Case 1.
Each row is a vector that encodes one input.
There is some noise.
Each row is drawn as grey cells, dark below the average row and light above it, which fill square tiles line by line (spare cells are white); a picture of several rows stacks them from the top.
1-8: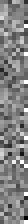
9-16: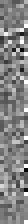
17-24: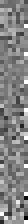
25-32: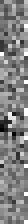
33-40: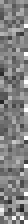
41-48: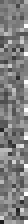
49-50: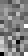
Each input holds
a point on a 5-point line.
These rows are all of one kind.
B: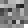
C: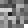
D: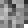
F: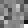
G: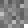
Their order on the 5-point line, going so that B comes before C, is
F, B, G, D, C.
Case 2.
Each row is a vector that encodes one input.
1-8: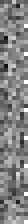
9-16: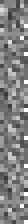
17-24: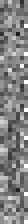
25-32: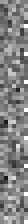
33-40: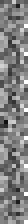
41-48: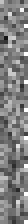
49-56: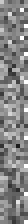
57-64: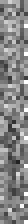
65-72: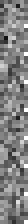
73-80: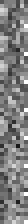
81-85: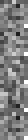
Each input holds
a point on a 12-point line.
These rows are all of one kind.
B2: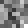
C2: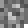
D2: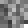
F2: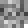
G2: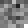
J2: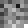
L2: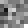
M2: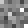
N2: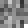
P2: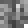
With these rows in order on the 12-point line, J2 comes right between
G2 and L2.
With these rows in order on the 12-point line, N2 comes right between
C2 and F2.
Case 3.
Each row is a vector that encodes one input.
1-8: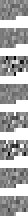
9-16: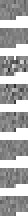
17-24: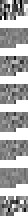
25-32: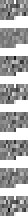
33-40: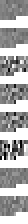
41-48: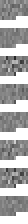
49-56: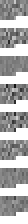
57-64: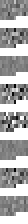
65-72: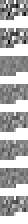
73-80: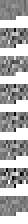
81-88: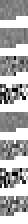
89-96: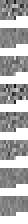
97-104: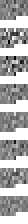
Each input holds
either a fixed value, or a node of a 13-node tree.
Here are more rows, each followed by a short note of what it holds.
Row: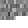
a node of a 13-node tree
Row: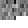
a node of a 13-node tree
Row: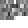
a node of a 13-node tree
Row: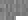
a node of a 13-node tree
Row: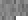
a node of a 13-node tree
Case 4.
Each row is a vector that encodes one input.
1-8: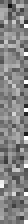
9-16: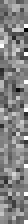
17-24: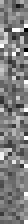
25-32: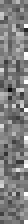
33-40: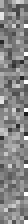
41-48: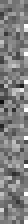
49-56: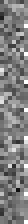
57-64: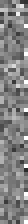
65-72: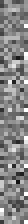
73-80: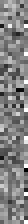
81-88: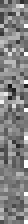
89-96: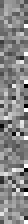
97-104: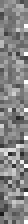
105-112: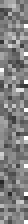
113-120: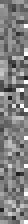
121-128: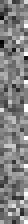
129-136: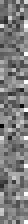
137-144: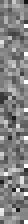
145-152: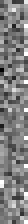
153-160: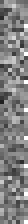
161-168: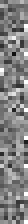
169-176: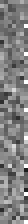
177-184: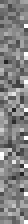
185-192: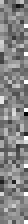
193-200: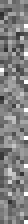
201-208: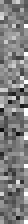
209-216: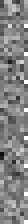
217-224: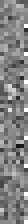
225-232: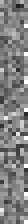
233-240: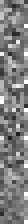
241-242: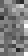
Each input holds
a point on a 15-point line.
